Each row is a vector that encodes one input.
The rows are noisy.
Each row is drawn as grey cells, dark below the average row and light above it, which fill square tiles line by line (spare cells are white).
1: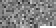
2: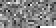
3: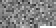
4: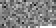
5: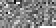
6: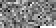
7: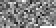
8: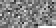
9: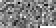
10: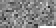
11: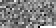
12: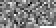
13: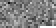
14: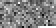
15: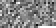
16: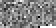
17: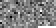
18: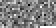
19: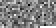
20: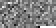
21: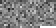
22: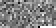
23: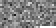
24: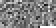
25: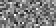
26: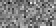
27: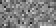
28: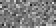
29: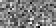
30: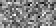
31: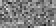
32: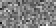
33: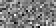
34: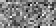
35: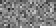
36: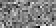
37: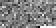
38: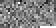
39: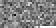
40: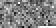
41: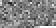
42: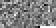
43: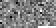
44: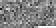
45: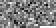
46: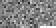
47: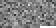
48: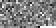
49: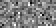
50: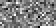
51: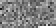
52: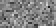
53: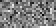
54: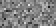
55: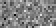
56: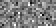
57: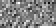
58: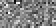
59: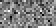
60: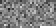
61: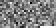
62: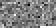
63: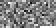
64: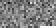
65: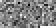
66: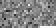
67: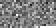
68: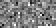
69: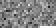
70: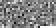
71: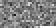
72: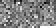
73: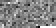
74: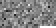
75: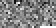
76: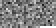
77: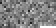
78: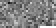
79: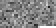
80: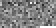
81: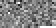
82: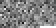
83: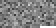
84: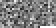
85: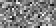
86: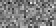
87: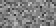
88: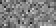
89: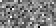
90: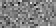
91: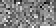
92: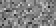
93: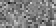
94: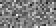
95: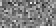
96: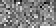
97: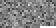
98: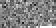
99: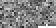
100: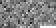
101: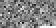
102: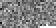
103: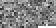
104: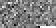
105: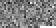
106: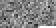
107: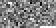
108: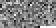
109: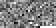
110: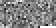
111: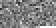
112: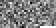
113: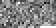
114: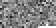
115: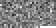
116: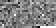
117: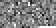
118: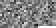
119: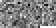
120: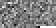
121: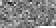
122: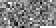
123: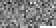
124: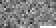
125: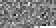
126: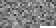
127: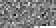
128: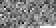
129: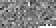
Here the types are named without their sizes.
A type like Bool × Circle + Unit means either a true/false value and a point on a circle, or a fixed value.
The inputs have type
(Bool × Bool × Bool + Circle) × Line.
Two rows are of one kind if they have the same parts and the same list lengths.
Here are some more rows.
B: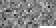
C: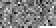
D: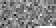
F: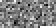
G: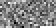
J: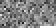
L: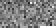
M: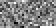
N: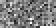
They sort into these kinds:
B, C, D, J, L
F, G, M, N

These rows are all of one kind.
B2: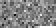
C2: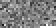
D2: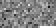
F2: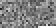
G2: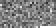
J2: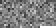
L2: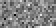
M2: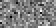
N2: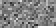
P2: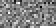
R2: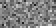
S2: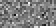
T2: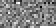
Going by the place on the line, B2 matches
G2, L2, N2 and R2.
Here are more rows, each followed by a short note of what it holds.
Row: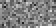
a point on a line and three true/false values
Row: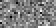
a point on a line and three true/false values
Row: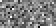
a point on a circle and a point on a line
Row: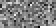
a point on a circle and a point on a line
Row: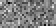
a point on a line and three true/false values
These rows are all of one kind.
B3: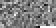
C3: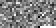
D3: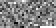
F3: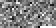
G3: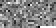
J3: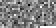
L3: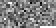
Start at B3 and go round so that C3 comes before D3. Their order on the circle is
B3, L3, F3, C3, D3, G3, J3.
